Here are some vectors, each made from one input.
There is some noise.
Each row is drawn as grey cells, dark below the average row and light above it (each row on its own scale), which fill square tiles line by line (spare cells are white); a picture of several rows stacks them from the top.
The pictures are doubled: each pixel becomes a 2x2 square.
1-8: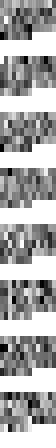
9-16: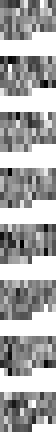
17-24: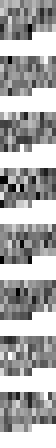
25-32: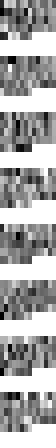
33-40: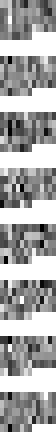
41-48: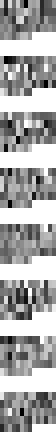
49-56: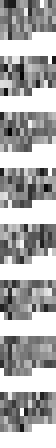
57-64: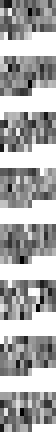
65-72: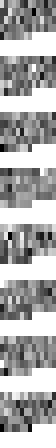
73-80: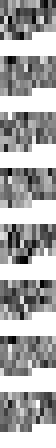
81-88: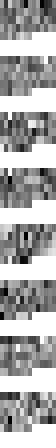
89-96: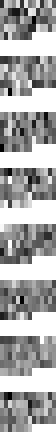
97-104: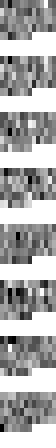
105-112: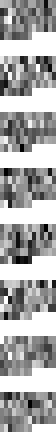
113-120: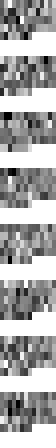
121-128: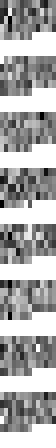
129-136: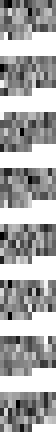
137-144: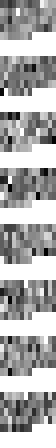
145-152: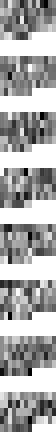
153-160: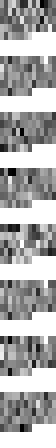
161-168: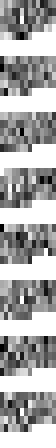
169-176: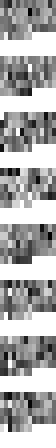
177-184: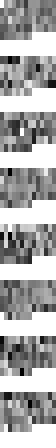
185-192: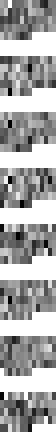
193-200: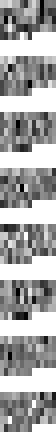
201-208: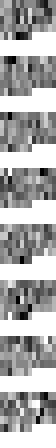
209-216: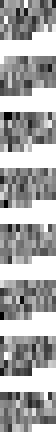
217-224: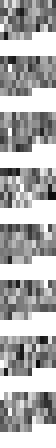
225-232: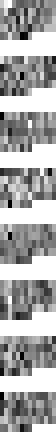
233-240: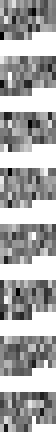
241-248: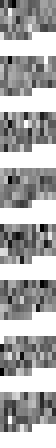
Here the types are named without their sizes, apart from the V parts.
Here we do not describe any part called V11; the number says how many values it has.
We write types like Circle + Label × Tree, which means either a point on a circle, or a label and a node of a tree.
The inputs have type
(Bool × Circle + Unit) × V11.
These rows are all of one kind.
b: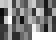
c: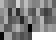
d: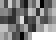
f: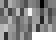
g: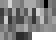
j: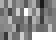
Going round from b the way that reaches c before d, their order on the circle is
b, c, g, d, f, j.
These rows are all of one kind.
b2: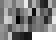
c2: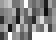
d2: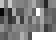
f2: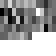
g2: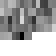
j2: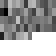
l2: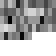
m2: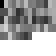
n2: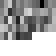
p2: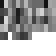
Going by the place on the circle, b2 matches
c2 and g2.
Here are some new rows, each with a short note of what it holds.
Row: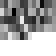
a point on a circle, a true/false value and a value of V11
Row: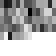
a value of V11
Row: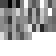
a value of V11
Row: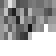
a point on a circle, a true/false value and a value of V11
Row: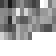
a value of V11
